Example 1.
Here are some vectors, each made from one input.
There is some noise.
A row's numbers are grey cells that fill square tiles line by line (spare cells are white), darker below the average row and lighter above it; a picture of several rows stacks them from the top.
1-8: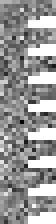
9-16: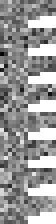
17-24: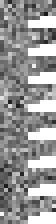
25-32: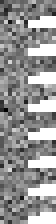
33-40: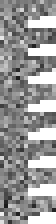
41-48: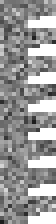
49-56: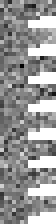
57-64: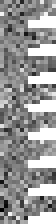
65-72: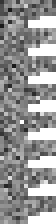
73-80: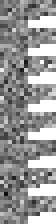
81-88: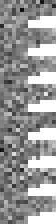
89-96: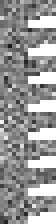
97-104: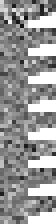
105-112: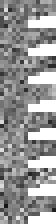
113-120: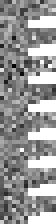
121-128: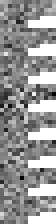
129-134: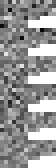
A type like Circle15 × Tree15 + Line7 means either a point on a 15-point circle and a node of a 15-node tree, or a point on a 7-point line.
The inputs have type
Bool × (Line8 + Line13).
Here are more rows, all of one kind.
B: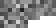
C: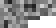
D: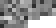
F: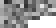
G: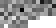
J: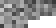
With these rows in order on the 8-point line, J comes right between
B and F.
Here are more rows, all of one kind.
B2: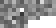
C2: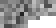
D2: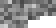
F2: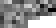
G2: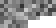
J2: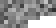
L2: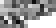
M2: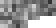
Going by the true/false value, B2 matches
C2 and L2.
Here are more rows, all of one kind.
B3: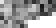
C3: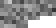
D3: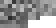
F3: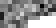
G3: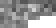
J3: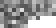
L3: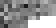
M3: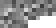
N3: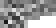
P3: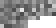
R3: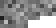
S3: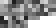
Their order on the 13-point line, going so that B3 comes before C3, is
B3, J3, P3, G3, D3, S3, C3, F3, L3, R3, M3, N3.
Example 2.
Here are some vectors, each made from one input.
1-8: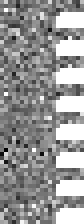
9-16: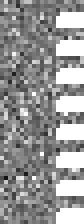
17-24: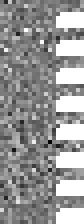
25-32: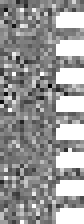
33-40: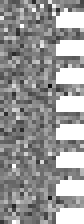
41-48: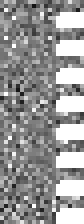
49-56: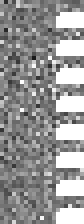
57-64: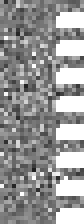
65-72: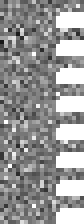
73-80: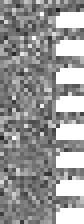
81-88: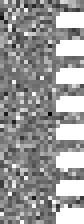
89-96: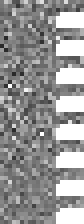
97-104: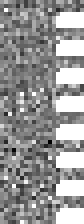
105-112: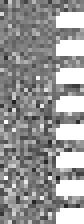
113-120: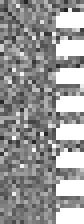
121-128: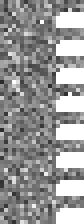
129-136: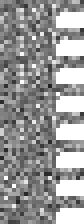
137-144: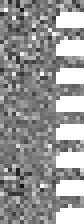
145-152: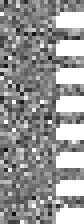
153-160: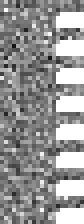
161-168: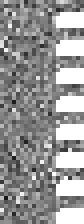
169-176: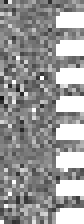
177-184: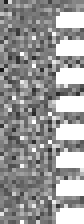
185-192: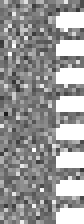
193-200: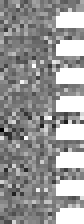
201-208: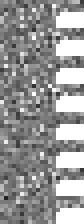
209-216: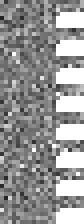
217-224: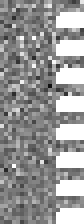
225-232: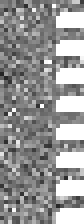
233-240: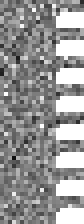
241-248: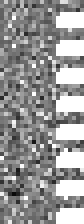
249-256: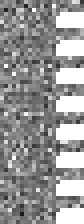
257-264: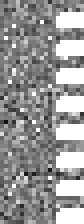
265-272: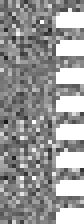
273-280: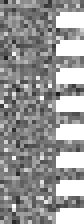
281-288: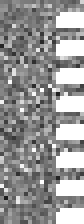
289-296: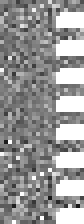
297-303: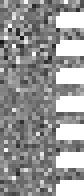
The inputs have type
Circle8 + Circle11 + Tree20 + Unit.
